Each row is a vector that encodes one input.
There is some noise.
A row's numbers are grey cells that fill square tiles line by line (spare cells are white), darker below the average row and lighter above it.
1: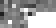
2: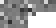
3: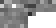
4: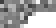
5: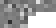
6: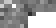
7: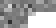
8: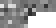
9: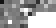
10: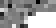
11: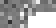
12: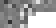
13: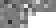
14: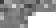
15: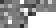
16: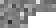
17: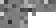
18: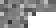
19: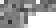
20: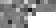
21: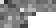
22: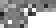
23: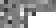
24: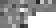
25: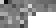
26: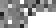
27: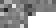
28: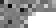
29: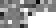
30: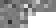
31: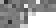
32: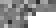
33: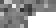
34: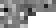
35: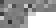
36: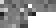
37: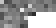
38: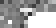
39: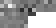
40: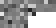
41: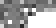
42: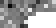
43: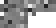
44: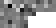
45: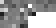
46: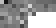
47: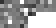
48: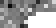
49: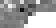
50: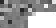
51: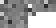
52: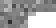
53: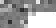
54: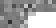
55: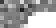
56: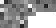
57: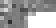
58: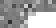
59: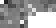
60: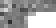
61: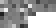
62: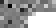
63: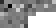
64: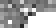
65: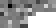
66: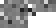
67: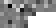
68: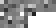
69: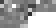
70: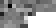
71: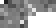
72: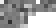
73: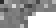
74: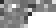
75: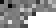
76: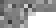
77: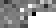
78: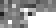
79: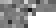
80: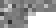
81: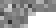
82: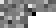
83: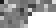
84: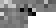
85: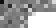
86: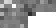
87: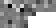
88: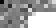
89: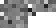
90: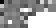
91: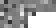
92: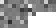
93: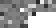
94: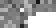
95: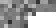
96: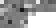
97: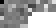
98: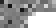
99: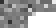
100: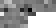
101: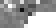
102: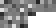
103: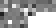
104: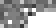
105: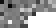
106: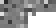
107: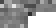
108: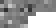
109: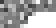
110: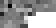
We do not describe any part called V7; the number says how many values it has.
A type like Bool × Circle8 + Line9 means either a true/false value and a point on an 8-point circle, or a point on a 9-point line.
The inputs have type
(Bool × Bool × Bool × Bool + V7) × Line6.
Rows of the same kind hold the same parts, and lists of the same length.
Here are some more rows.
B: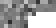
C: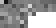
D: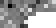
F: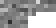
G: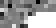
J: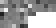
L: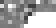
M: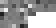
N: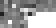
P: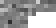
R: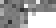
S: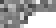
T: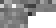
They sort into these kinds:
B, F, L, P, R, S, T
C, D, G, J, M, N

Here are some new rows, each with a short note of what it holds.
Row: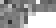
a point on a 6-point line and four true/false values
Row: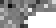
a point on a 6-point line and a value of V7
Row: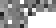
a point on a 6-point line and a value of V7
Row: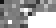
a point on a 6-point line and a value of V7
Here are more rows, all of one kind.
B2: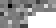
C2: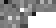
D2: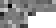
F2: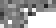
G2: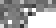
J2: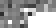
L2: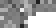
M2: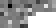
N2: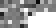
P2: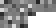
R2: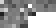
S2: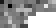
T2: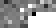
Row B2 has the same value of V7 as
G2, J2 and M2.
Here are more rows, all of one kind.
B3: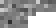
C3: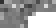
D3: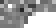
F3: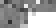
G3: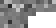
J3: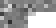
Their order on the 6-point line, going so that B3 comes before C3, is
F3, B3, J3, G3, C3, D3.
